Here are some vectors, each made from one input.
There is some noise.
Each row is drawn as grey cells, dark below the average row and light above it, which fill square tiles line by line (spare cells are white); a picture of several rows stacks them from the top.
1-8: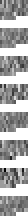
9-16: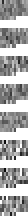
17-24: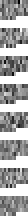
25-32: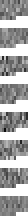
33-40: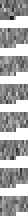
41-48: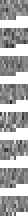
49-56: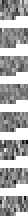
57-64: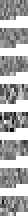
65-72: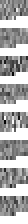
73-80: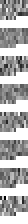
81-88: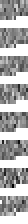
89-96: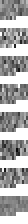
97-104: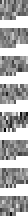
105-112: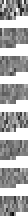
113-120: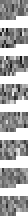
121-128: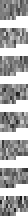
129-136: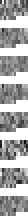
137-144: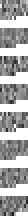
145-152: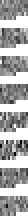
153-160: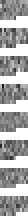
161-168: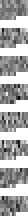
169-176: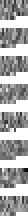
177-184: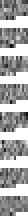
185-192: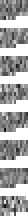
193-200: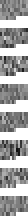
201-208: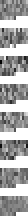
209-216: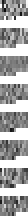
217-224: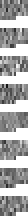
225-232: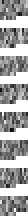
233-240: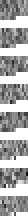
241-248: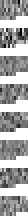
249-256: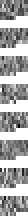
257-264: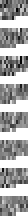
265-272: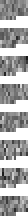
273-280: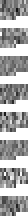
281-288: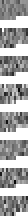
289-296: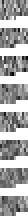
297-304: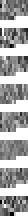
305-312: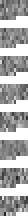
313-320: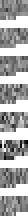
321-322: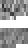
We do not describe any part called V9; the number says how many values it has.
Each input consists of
a node of an 11-node tree, together with either a point on a 6-point circle, a point on a 4-point line and a value of V9, or three true/false values.
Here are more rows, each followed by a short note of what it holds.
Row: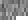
a node of an 11-node tree and three true/false values
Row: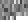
a node of an 11-node tree and three true/false values
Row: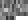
a node of an 11-node tree and three true/false values
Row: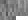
a point on a 6-point circle, a point on a 4-point line, a node of an 11-node tree and a value of V9
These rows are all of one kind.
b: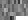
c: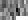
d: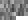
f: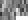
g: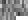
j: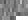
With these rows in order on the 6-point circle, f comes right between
c and d.
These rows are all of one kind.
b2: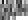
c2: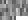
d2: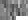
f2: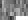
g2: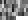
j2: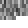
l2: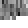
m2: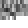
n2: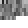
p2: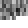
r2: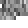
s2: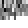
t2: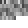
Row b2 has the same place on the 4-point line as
f2, j2, m2 and n2.
